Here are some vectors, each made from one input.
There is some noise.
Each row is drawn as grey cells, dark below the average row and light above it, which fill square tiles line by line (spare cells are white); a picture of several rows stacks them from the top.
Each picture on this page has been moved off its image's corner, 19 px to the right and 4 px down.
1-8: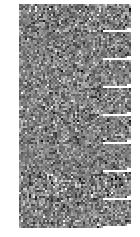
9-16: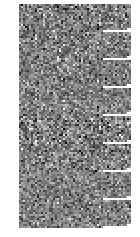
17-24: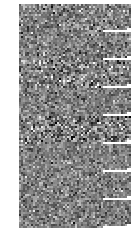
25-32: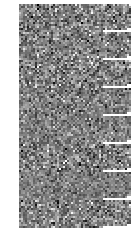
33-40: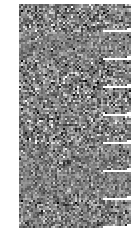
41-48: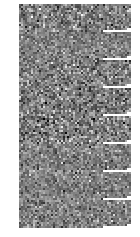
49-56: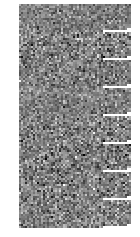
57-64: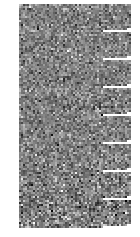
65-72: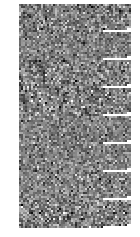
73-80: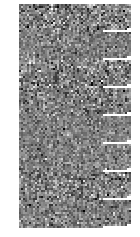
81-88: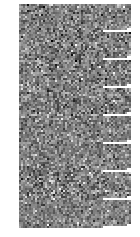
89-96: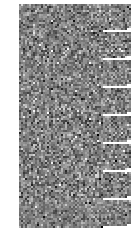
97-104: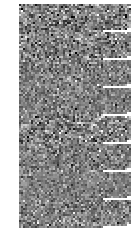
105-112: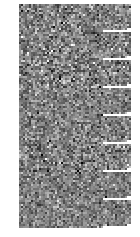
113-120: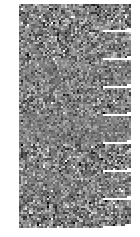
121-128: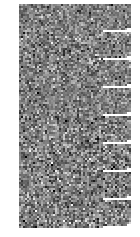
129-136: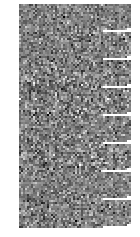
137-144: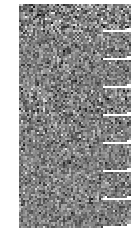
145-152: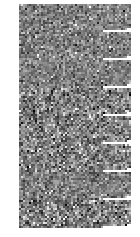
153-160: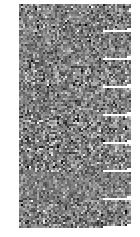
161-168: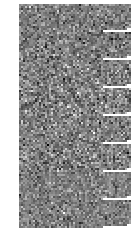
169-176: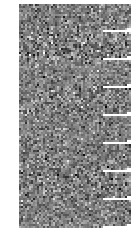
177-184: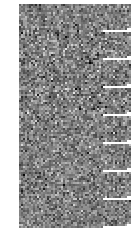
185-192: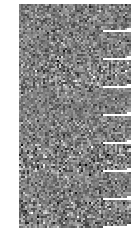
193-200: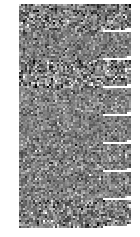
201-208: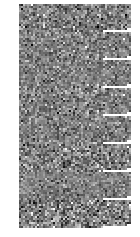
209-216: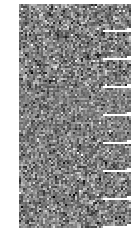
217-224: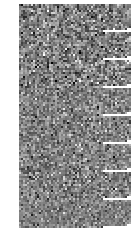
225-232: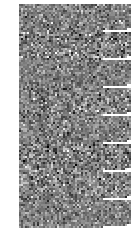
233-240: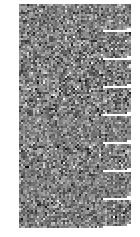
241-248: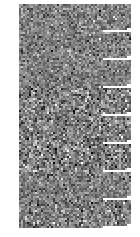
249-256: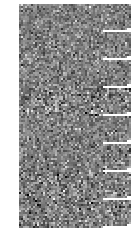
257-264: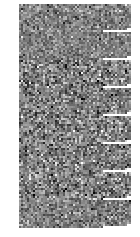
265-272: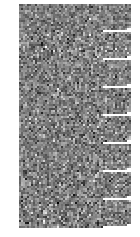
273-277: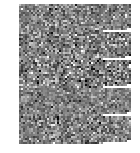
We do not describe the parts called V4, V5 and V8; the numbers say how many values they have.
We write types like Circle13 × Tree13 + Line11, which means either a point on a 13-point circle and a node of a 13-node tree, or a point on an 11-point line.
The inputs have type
(Bool × Circle11 × V5 + Circle10 × V4 + Unit) × V8.
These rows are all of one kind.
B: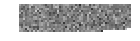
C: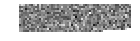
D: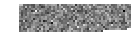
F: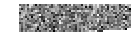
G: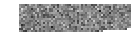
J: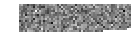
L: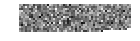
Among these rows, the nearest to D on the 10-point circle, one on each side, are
G and L.
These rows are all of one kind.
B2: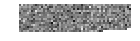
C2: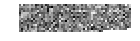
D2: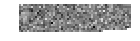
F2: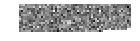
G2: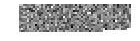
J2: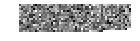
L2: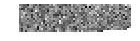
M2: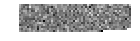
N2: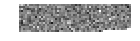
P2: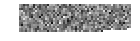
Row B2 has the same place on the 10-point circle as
D2, F2 and N2.
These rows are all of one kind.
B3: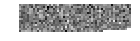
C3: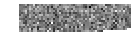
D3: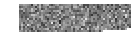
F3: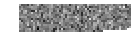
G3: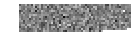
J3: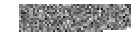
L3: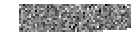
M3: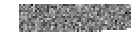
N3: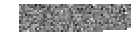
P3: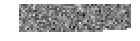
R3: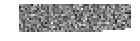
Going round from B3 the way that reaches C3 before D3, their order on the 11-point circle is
B3, P3, N3, F3, C3, J3, R3, L3, D3, G3, M3.
